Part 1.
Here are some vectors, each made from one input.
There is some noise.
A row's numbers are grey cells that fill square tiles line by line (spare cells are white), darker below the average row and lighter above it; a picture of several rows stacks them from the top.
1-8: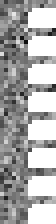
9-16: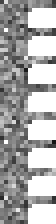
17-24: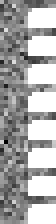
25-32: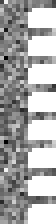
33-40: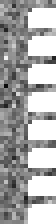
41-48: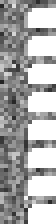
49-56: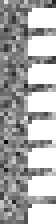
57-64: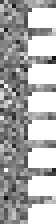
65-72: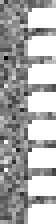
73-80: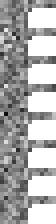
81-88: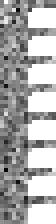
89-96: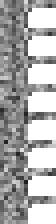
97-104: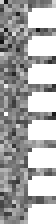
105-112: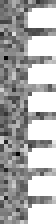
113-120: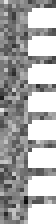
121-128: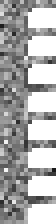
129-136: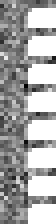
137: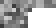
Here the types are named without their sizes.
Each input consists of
four true/false values.
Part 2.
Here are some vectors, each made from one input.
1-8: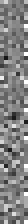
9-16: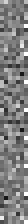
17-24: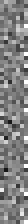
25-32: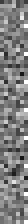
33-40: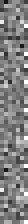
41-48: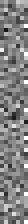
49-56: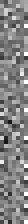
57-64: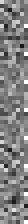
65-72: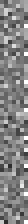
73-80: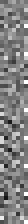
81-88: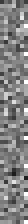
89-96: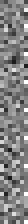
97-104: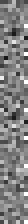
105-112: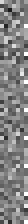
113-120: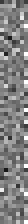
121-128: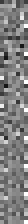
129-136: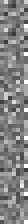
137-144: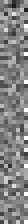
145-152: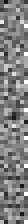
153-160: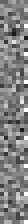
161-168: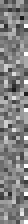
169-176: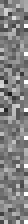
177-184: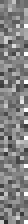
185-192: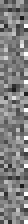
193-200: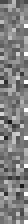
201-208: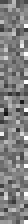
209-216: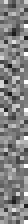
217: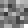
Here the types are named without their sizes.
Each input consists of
a node of a tree.
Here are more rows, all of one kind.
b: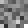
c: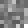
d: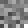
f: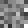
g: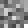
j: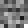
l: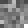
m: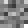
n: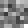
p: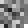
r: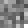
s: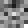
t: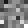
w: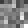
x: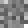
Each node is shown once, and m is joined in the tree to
n, s and x.
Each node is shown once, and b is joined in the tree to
j, p and x.
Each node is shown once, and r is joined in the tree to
c and x.
